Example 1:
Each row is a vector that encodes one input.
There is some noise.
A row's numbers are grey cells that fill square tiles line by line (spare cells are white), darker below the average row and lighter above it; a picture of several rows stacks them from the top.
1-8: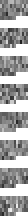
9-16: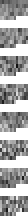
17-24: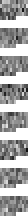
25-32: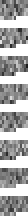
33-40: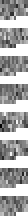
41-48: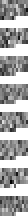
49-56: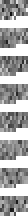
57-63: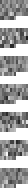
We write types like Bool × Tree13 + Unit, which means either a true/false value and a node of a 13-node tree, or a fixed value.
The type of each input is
Bool × Label7.
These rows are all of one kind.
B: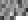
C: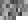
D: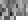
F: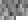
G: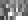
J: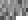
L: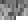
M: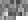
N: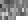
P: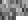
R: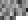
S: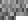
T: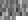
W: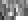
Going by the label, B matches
F, J, M and R.
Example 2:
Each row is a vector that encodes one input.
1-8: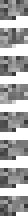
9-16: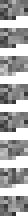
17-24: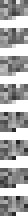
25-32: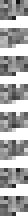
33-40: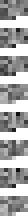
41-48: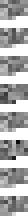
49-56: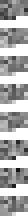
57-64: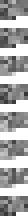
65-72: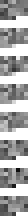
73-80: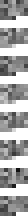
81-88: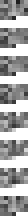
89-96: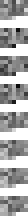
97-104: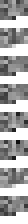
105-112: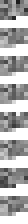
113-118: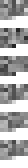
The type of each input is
Bool × Line8.
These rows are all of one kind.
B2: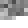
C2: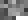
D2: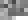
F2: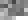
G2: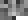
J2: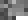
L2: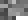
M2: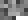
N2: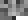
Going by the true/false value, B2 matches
D2 and F2.
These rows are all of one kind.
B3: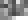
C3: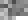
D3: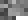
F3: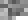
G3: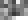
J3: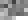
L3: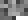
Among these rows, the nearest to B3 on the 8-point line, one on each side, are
D3 and G3.
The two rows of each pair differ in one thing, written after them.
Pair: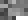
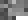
the place on the 8-point line
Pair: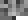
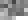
the true/false value
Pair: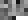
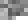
the true/false value
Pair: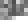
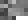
the true/false value
